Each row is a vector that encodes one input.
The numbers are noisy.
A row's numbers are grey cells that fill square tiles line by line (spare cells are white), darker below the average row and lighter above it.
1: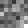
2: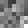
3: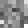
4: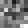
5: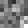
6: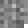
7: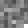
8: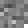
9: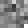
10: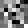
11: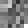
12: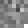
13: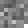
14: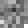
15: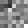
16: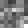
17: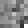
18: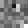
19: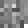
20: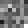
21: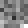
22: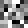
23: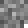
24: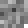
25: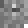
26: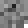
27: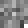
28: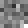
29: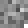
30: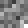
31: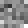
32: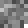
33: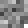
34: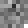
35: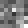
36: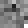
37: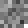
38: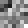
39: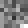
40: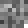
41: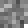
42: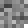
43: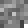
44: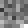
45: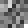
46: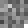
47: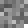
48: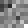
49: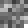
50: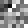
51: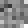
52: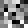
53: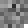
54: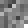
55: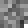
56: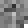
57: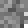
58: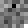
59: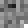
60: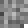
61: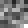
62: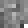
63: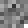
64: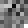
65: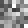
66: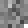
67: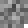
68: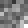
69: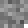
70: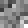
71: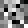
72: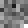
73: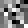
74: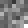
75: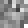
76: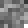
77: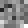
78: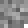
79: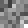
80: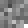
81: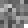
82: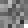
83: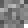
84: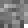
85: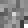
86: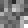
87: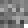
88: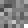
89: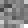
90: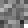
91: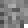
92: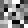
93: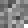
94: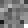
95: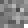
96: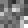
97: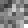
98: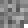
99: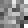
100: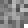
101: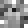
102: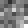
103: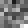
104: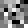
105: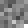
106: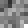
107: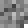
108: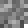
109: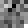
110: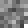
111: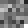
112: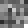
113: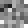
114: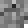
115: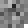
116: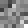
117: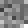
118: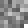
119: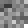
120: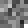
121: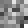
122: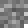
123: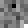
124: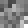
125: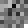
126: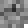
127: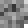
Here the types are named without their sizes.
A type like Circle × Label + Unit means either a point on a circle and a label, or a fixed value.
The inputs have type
List(Line).
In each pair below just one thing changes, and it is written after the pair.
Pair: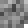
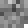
the place on the line in item 2 of the list
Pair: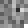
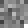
the place on the line in item 1 of the list
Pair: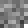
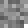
the place on the line in item 1 of the list
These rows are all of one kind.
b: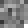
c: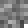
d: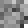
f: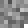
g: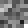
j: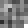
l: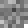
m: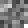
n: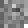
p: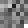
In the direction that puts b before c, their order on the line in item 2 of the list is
p, b, g, c, j, m, f, d, n, l.
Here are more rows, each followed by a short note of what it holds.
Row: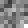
a list of one item
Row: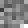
a list of one item
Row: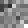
a list of one item
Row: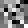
the empty list
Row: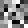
the empty list
